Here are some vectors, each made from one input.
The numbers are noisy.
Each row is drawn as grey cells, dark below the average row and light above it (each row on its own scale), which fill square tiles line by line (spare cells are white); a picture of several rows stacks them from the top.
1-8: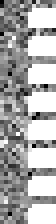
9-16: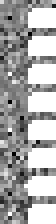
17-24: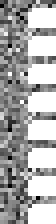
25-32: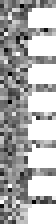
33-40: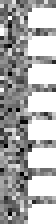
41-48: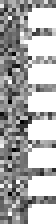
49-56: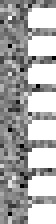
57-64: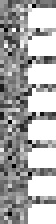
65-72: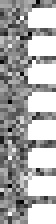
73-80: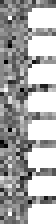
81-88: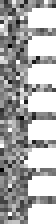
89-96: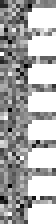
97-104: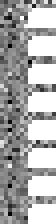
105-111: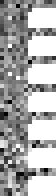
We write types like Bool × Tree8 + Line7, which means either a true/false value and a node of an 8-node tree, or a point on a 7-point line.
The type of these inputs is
Line6 × (Line6 + Line7).
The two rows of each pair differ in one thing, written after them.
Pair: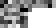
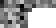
the place on the 6-point line
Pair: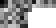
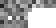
the place on the 6-point line
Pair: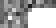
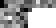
the place on the 6-point line
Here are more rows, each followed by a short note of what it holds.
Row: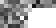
a point on each of two 6-point lines
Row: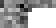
a point on a 6-point line and a point on a 7-point line
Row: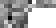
a point on each of two 6-point lines
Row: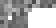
a point on a 6-point line and a point on a 7-point line
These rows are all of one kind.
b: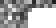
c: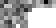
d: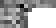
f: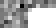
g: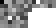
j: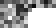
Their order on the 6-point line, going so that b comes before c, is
f, b, j, g, d, c.
